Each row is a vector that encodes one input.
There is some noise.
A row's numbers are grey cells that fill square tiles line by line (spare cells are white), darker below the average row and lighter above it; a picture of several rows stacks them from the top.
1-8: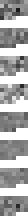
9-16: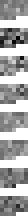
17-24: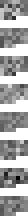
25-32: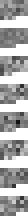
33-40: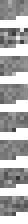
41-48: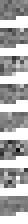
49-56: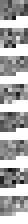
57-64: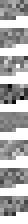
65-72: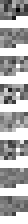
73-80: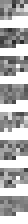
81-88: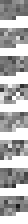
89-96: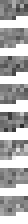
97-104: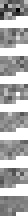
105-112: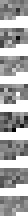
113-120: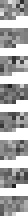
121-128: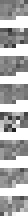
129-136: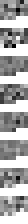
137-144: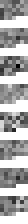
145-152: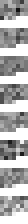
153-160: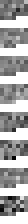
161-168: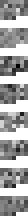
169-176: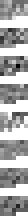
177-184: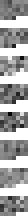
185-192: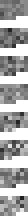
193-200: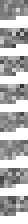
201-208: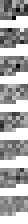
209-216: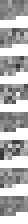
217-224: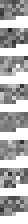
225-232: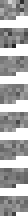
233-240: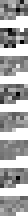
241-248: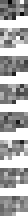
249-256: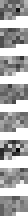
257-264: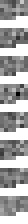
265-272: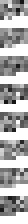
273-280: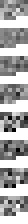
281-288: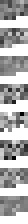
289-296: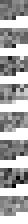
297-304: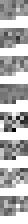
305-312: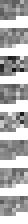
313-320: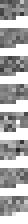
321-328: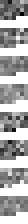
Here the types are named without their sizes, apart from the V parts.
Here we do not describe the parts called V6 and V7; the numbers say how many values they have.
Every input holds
four true/false values and a value of V7, together with either a point on a circle, or a value of V6.
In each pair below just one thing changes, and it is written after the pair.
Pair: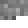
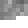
the value of V7
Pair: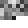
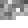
one of the four true/false values
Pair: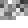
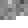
the place on the circle
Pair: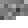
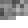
the place on the circle
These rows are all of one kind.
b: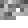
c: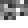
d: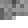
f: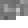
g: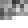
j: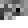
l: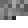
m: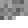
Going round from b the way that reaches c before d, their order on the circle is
b, j, c, m, d, f, g, l.
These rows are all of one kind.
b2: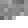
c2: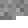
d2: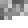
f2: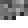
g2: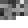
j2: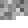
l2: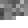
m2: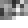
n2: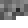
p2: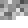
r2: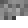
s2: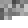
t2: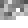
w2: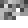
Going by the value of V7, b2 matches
l2, p2, s2 and t2.
